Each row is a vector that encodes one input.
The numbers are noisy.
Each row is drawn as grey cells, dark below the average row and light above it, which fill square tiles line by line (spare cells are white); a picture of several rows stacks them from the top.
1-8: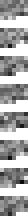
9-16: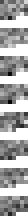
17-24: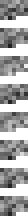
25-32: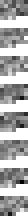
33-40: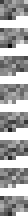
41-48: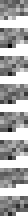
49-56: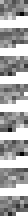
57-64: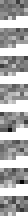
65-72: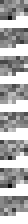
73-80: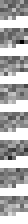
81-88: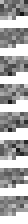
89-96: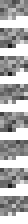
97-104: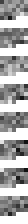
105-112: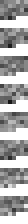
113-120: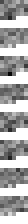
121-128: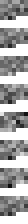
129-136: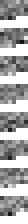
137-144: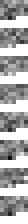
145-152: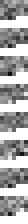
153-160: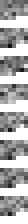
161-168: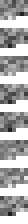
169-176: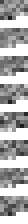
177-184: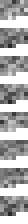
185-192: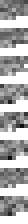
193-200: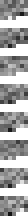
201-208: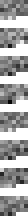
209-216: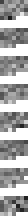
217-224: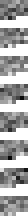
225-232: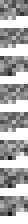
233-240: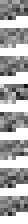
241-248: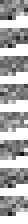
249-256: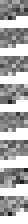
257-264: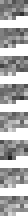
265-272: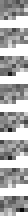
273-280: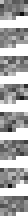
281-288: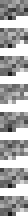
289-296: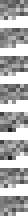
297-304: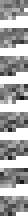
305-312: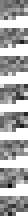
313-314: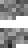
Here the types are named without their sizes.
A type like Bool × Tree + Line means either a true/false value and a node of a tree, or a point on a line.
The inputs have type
(Bool × Bool × Bool + Unit) × Line.
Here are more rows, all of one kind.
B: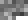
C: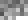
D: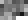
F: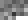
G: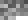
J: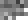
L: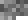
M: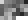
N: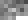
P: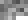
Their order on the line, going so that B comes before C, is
M, D, B, L, F, J, G, C, N, P.
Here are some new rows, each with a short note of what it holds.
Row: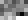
a point on a line and three true/false values
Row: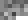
a point on a line and three true/false values
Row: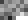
a point on a line
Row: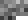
a point on a line
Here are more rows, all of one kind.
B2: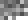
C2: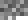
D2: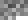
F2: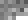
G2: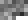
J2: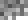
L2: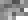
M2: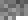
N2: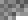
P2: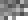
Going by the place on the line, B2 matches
M2 and P2.
